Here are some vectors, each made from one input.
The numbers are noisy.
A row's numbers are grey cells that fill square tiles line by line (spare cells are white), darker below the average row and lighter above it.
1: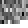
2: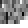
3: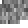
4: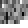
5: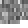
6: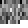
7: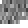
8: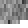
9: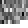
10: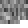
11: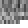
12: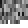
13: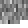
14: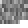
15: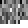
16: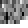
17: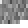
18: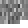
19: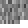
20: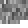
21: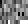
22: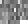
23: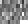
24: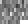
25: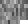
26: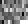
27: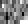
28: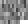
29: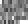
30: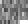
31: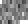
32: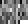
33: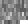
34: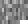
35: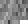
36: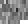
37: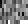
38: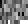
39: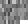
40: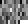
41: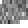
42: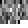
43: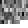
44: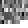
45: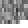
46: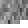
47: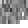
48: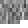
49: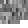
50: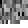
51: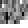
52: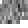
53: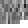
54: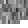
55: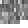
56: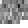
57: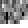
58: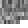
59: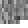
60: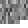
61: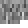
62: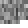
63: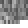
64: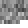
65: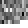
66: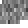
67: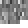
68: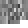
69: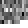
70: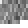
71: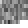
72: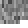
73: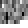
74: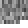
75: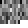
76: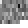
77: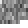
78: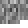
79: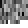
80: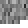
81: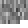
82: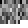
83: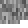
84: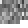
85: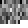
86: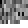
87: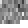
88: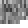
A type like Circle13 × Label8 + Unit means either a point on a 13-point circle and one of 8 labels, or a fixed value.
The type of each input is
Label4 + Label5 × Label5 × Line4.
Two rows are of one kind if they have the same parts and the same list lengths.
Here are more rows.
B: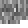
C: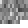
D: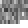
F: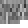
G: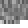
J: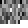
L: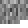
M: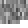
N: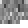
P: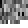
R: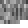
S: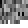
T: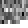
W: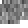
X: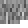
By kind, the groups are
B, C, D, F, G, L, M, N, R, W, X
J, P, S, T

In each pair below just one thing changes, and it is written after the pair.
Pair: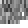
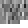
one of the two labels
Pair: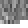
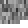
one of the two labels
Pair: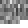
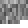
one of the two labels
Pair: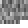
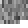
one of the two labels
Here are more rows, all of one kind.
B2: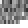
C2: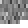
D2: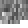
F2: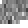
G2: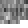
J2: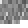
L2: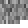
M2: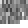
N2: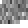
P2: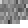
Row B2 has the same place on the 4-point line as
C2, D2 and G2.
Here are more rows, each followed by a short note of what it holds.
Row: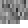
two labels (each one of 5) and a point on a 4-point line
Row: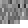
two labels (each one of 5) and a point on a 4-point line
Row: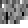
one of 4 labels
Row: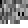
one of 4 labels
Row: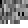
one of 4 labels
